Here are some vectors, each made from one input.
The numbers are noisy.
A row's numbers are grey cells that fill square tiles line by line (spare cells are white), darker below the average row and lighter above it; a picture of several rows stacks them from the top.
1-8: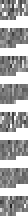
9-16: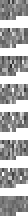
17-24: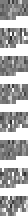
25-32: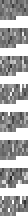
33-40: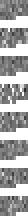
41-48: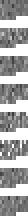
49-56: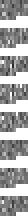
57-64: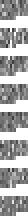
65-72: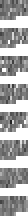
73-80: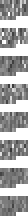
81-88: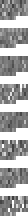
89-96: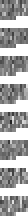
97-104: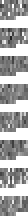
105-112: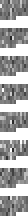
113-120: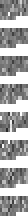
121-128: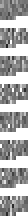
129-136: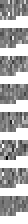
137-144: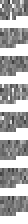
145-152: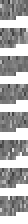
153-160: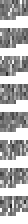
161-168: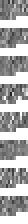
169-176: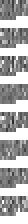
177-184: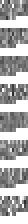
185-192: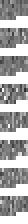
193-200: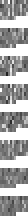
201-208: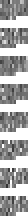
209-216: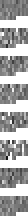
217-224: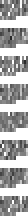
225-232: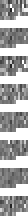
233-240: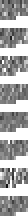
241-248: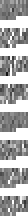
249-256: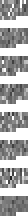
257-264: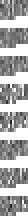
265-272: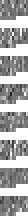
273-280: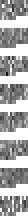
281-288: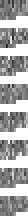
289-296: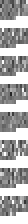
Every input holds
a list of up to two points on a 5-point line.
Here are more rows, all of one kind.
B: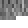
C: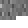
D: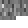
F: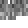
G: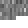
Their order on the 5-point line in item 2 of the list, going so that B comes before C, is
G, B, F, D, C.
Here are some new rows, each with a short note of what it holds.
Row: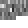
a list of two items
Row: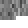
a list of two items
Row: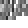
a list of one item
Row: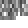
a list of two items
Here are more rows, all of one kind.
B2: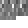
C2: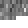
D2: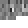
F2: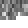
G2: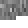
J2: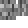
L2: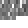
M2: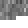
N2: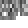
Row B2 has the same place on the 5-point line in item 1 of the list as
D2, F2 and G2.
